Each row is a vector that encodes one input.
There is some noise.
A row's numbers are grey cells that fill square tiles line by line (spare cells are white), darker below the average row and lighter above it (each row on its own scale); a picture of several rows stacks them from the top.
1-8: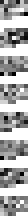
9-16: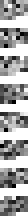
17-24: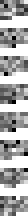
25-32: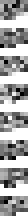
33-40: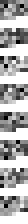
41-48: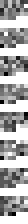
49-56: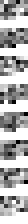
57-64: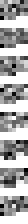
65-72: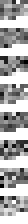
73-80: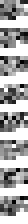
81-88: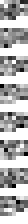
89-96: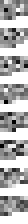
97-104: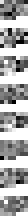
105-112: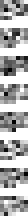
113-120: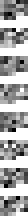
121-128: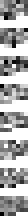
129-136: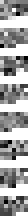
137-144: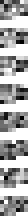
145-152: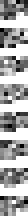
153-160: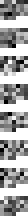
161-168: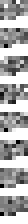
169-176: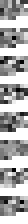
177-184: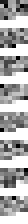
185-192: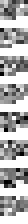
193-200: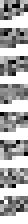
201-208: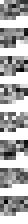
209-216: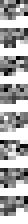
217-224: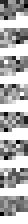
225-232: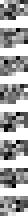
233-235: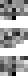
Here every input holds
either a point on a 9-point line, or a point on an 11-point line, or four true/false values.
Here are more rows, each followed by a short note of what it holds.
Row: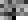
four true/false values
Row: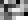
a point on an 11-point line
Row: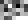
a point on an 11-point line
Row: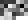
four true/false values
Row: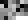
a point on a 9-point line
